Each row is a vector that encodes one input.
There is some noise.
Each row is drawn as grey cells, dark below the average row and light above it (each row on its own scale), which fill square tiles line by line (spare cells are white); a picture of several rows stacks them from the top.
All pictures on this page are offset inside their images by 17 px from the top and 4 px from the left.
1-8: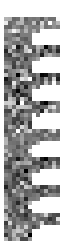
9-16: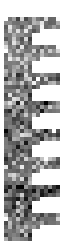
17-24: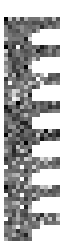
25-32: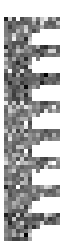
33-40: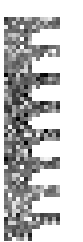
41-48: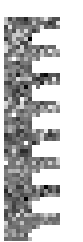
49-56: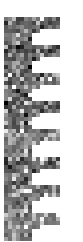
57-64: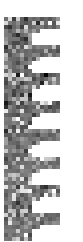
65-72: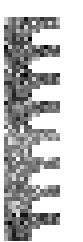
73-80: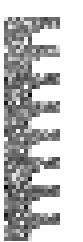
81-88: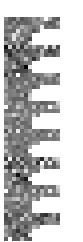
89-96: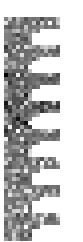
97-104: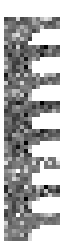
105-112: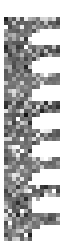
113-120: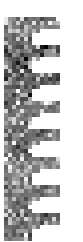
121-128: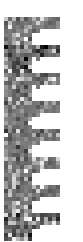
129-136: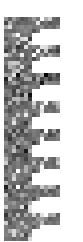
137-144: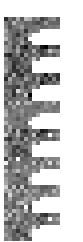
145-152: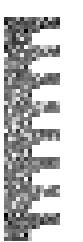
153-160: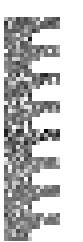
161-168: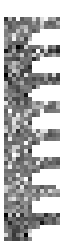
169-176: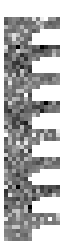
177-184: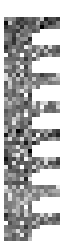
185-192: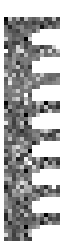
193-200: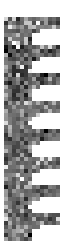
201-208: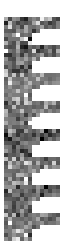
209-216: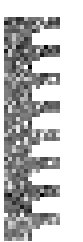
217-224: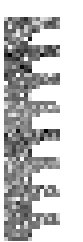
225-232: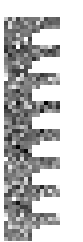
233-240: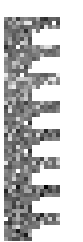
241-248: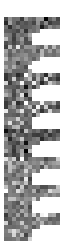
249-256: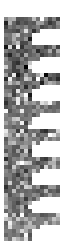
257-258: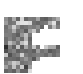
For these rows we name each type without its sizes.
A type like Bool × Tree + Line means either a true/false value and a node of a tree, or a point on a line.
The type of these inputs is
Circle + Unit.
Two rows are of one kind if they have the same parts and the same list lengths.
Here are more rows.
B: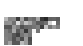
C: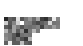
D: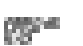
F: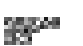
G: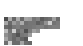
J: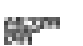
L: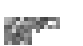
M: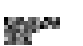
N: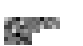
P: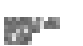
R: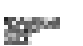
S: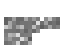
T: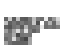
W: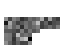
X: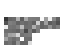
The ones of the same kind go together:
B, D, F, G, J, L, M, N, P, R, S, T, W, X
C

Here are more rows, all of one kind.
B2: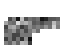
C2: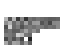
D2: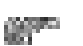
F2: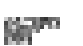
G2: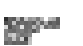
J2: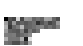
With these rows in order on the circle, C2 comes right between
D2 and J2.
